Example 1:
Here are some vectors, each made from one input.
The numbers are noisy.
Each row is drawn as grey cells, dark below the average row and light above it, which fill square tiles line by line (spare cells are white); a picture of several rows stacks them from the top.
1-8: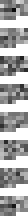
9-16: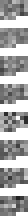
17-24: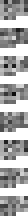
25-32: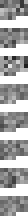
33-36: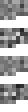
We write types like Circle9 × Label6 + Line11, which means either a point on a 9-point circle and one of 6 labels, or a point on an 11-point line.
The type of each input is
Bool × Bool × Bool.
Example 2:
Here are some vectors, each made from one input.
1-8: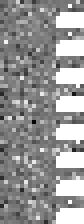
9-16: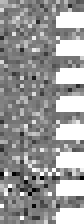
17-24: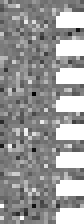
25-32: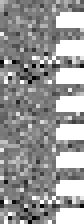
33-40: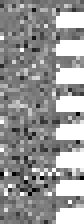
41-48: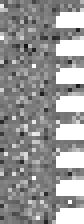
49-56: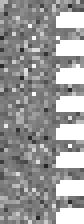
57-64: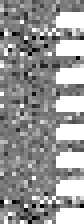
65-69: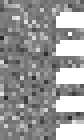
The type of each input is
Bool × Bool × Bool × Bool + Unit.
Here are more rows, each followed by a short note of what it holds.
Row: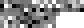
a fixed value
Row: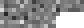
four true/false values
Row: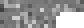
four true/false values
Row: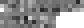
four true/false values
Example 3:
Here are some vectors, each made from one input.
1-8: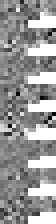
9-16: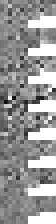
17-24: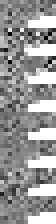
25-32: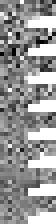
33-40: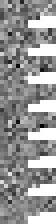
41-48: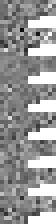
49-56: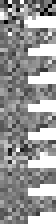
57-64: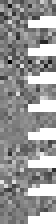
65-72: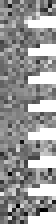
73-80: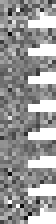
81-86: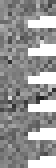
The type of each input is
Circle13.
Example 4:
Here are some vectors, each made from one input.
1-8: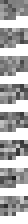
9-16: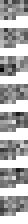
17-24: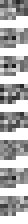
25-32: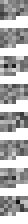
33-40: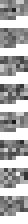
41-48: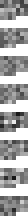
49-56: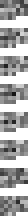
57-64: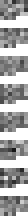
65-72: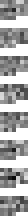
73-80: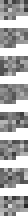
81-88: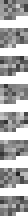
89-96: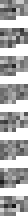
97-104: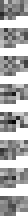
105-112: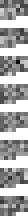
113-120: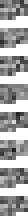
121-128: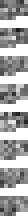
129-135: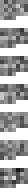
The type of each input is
Bool × Bool × Bool.
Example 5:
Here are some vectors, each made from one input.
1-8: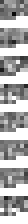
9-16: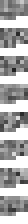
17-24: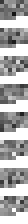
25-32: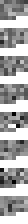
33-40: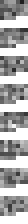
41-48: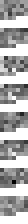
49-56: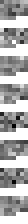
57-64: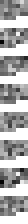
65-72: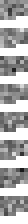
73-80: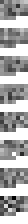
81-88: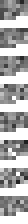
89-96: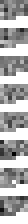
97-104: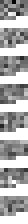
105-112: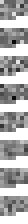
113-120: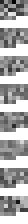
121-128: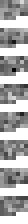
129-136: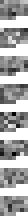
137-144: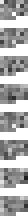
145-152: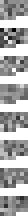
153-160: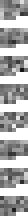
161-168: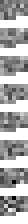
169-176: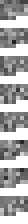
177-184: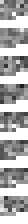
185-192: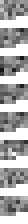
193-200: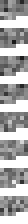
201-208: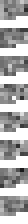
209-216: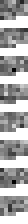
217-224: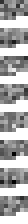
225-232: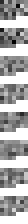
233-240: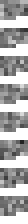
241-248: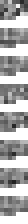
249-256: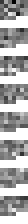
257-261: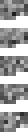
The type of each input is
Bool × Bool × Bool + Unit.
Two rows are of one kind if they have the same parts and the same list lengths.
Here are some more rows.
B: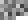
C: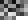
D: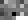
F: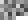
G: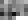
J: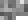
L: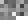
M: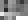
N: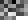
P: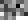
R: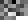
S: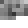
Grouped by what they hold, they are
B, D, F, G, J, L, M, P, S
C, N, R

